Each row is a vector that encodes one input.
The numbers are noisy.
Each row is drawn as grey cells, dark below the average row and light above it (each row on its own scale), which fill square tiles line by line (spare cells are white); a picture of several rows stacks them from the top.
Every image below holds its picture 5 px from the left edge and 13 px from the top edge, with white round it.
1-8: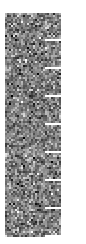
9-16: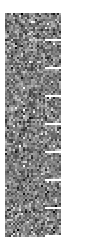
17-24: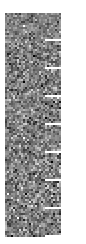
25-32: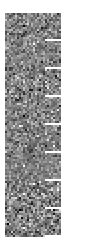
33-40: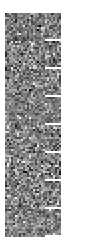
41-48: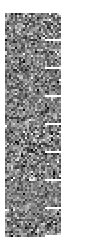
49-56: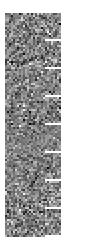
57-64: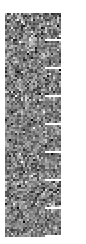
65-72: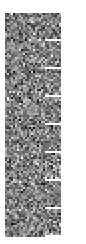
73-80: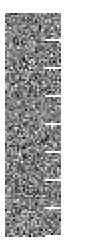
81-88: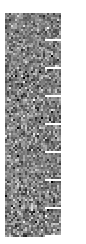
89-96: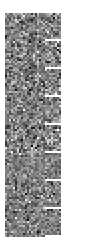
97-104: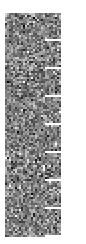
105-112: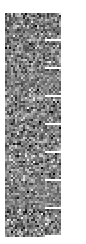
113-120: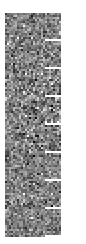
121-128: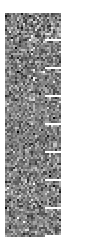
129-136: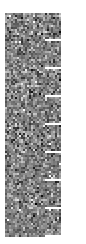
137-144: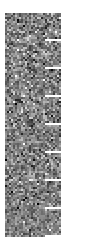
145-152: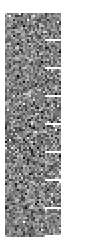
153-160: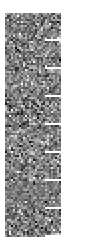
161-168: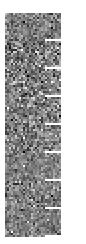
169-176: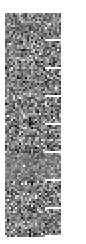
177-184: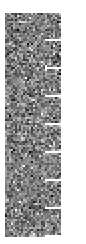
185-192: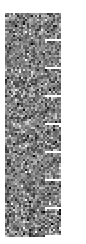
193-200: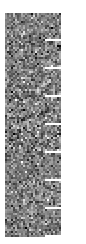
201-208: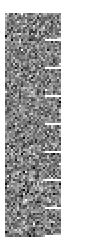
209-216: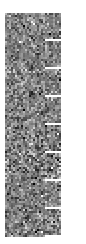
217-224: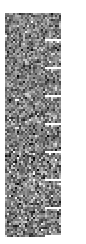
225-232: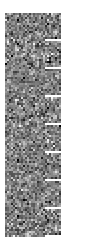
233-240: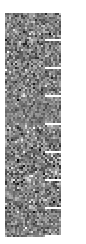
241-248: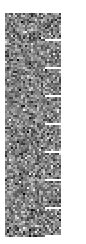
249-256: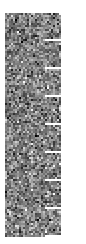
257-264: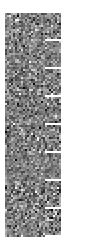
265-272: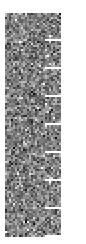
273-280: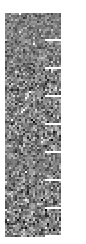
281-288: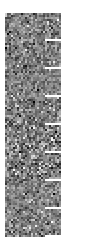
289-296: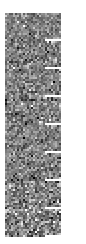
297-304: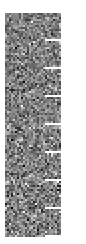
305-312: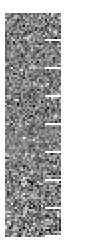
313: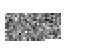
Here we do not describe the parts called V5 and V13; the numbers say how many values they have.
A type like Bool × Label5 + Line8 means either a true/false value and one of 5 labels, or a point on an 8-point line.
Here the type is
(Line7 × V5 + V13) × Line12 + Line9.
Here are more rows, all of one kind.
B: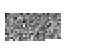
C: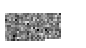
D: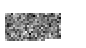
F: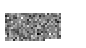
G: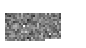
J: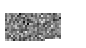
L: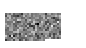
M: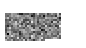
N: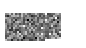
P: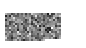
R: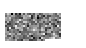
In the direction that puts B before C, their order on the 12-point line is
G, B, R, L, J, N, C, F, M, D, P.
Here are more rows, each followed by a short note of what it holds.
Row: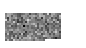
a point on a 9-point line
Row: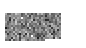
a point on a 7-point line, a point on a 12-point line and a value of V5
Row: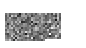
a point on a 12-point line and a value of V13
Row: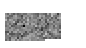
a point on a 9-point line
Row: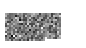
a point on a 7-point line, a point on a 12-point line and a value of V5
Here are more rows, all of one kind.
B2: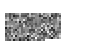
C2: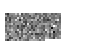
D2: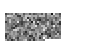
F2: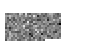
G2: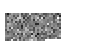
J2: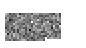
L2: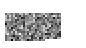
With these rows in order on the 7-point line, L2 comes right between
C2 and F2.
